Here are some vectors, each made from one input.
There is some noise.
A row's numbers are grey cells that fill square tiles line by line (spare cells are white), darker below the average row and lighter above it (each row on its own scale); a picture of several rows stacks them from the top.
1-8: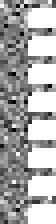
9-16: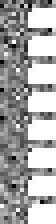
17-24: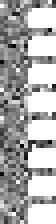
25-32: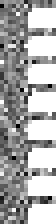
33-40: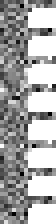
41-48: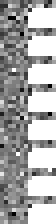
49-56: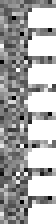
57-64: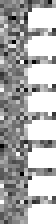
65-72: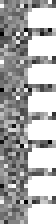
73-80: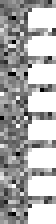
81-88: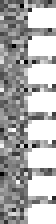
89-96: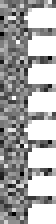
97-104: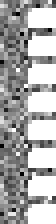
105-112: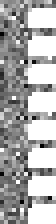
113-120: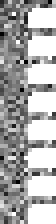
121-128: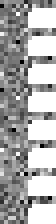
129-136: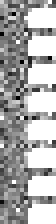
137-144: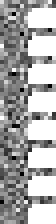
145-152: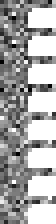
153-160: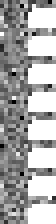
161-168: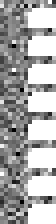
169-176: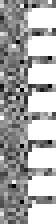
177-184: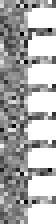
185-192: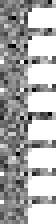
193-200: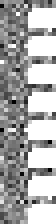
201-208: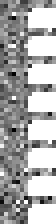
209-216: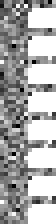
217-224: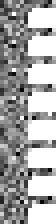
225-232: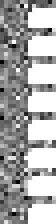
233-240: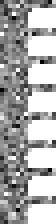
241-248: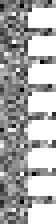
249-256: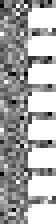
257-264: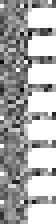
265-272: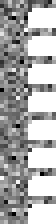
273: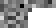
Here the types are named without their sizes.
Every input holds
a true/false value, together with a list of points on a line.
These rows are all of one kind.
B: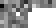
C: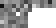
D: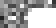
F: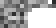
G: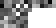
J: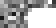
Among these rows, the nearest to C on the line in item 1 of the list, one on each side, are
B and J.
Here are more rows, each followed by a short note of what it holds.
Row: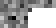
a true/false value, together with a list of three items
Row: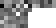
a true/false value, together with a list of one item
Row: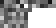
a true/false value, together with a list of two items
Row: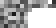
a true/false value, together with a list of one item
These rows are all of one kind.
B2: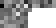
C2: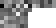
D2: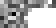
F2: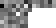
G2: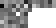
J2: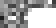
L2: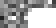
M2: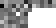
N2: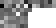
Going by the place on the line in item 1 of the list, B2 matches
J2 and L2.
